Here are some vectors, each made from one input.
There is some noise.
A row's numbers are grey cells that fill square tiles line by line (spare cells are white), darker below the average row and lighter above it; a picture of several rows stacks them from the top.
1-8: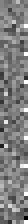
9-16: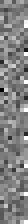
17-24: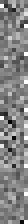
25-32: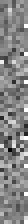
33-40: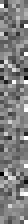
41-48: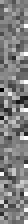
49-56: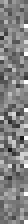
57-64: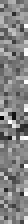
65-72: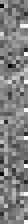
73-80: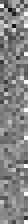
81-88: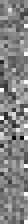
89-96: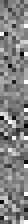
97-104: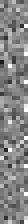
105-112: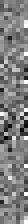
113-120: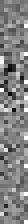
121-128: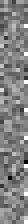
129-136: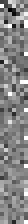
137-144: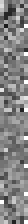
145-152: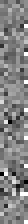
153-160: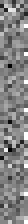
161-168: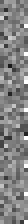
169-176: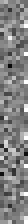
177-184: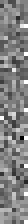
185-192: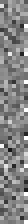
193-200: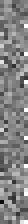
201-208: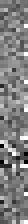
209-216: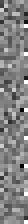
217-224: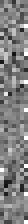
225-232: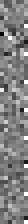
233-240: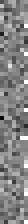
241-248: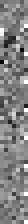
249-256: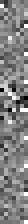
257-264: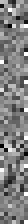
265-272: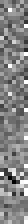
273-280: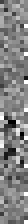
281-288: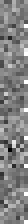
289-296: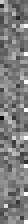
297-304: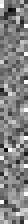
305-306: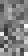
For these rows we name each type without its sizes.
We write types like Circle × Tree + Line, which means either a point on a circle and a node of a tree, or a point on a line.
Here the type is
Bool × Bool × Bool × Bool × Bool + Unit.
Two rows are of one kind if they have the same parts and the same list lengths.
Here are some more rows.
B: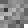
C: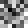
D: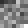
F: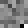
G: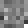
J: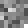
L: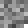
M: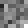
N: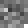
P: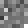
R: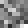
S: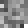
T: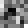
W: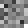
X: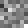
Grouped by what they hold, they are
B, C, D, F, G, J, L, M, N, P, R, S, W, X
T

